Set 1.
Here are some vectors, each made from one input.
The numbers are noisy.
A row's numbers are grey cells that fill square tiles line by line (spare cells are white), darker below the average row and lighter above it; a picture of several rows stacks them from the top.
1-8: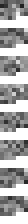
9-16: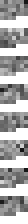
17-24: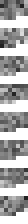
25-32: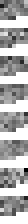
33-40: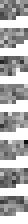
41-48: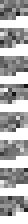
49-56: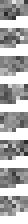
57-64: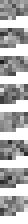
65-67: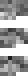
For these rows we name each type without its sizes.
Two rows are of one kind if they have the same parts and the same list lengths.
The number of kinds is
2.
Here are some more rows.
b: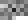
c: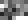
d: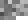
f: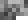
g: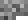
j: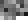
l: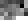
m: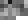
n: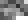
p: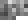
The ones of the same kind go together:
b, c, d, f, g, j, p
l, m, n

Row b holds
a node of a tree and four true/false values.
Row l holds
a node of a tree.
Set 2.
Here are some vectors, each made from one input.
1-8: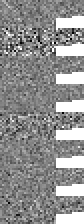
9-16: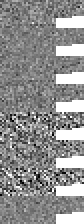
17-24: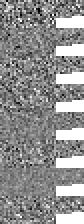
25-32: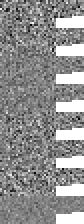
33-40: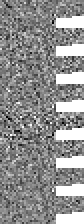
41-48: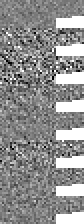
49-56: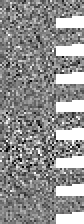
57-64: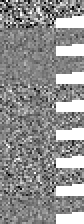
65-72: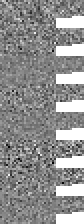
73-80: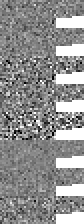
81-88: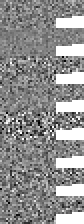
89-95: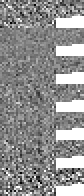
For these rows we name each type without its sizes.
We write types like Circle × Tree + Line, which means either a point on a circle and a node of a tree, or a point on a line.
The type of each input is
(Circle + Unit) × Line.
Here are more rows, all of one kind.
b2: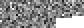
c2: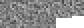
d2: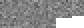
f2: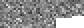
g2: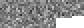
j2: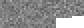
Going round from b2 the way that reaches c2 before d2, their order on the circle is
b2, g2, c2, j2, f2, d2.
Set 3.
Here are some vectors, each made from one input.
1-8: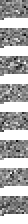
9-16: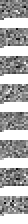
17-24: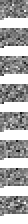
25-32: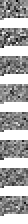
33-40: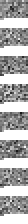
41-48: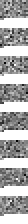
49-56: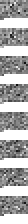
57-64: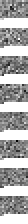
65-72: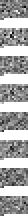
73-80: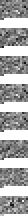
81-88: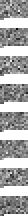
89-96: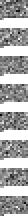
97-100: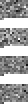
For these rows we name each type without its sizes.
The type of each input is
Bool × Bool × Bool + Line.
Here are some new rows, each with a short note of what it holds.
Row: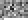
a point on a line
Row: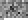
a point on a line
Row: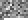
a point on a line
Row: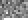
three true/false values
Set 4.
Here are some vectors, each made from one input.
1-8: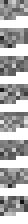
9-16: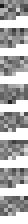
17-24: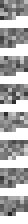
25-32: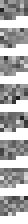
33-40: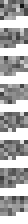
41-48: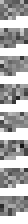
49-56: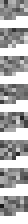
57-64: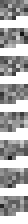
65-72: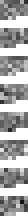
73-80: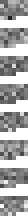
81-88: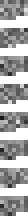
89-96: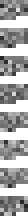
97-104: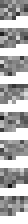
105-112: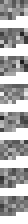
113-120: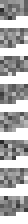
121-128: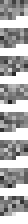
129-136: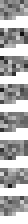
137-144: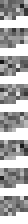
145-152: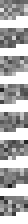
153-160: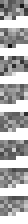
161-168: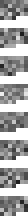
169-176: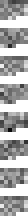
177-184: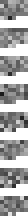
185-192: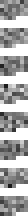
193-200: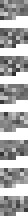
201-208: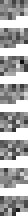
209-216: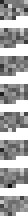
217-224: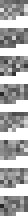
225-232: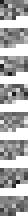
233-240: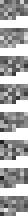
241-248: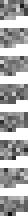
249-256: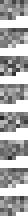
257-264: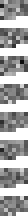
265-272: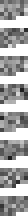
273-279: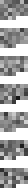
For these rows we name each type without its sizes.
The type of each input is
Bool × Bool × Bool × Bool + Tree.
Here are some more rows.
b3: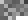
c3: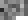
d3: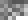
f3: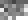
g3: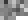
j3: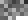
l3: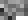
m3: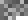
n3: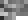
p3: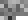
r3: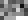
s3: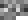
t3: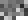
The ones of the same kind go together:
b3, c3, d3, f3, g3, j3, l3, m3, p3
n3, r3, s3, t3

